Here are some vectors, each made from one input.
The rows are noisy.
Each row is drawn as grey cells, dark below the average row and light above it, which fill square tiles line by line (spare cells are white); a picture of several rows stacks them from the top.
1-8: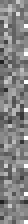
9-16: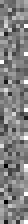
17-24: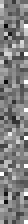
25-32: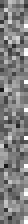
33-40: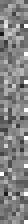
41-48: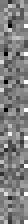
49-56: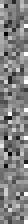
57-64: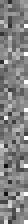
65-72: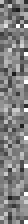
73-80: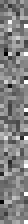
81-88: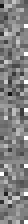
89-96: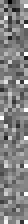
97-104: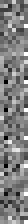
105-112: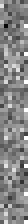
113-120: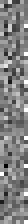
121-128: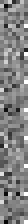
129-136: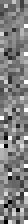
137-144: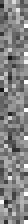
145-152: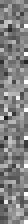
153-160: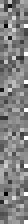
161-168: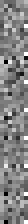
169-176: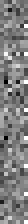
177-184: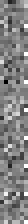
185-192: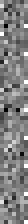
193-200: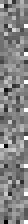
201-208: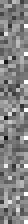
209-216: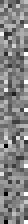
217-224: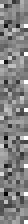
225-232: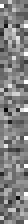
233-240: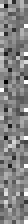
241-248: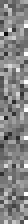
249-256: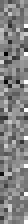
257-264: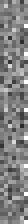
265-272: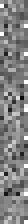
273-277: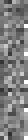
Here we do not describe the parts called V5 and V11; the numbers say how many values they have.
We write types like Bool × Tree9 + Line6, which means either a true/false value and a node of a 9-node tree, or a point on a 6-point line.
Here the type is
(Bool × V5 + Label9) × (Circle9 × V11 + Unit).
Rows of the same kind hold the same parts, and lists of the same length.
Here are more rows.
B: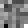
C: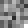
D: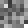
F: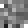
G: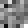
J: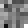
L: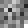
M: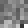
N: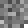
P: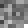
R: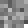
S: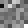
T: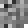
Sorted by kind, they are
B, F, J
C, D, L, N, S
G, T
M, P, R

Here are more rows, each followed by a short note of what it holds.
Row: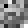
a true/false value and a value of V5
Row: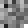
a true/false value and a value of V5
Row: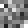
one of 9 labels
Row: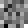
one of 9 labels
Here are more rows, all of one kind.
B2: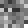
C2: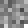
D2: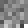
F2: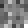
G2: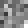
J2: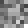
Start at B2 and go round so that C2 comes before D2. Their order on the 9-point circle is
B2, G2, C2, D2, J2, F2.
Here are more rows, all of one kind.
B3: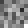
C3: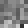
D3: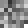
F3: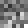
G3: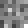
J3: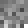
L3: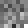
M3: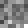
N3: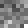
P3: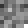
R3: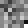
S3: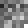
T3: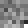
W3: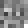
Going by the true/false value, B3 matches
D3, R3 and T3.
